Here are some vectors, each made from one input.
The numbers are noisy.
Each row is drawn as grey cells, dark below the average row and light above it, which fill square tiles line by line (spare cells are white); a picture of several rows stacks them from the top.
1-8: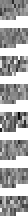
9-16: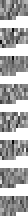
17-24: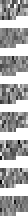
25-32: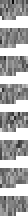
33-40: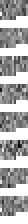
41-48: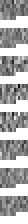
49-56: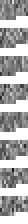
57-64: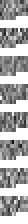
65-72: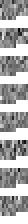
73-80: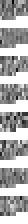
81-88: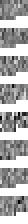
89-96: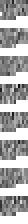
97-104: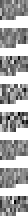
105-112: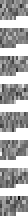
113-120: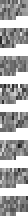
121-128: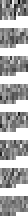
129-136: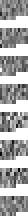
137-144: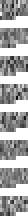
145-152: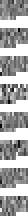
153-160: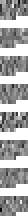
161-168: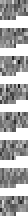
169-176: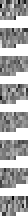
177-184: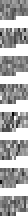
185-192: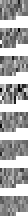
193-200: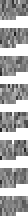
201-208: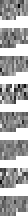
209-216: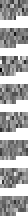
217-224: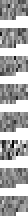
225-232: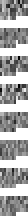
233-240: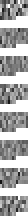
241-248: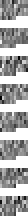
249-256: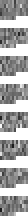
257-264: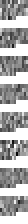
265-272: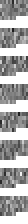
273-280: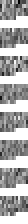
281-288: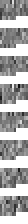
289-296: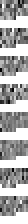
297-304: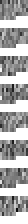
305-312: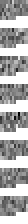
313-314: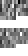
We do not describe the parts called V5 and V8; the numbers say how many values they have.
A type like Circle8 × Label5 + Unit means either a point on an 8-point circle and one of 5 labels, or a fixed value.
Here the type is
(Bool × Circle6 + V5) × (Line6 + V8).
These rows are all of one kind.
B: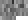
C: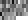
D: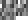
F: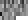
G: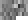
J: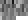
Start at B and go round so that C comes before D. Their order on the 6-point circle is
B, J, C, D, F, G.
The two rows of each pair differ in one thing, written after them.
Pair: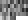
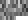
the place on the 6-point circle
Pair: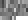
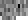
the place on the 6-point line
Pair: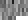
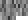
the true/false value
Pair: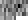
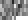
the true/false value
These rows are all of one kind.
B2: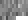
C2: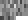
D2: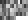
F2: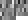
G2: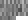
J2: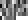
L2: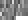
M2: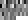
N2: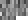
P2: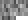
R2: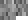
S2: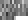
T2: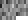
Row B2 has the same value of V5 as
J2, M2 and T2.
